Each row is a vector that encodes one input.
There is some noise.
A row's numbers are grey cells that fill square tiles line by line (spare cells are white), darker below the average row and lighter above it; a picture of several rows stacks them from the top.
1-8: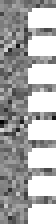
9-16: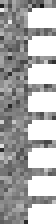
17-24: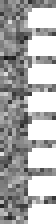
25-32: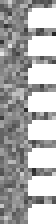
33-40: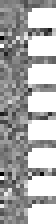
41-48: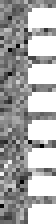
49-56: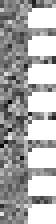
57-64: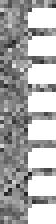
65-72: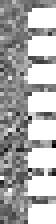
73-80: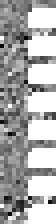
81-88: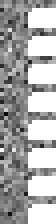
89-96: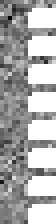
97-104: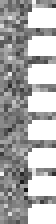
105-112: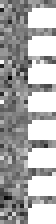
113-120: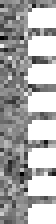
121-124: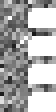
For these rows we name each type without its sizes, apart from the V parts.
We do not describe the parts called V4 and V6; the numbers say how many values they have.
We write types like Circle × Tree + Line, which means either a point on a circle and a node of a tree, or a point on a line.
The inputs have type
(Bool × Bool × Bool × Bool + V4) × V6 + Circle.
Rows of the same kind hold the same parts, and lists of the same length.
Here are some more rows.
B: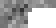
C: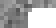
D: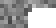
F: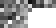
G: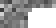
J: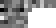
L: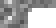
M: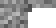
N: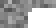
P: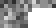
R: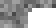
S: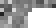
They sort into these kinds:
B, C, D, F, G, M, R
J, P
L, N, S

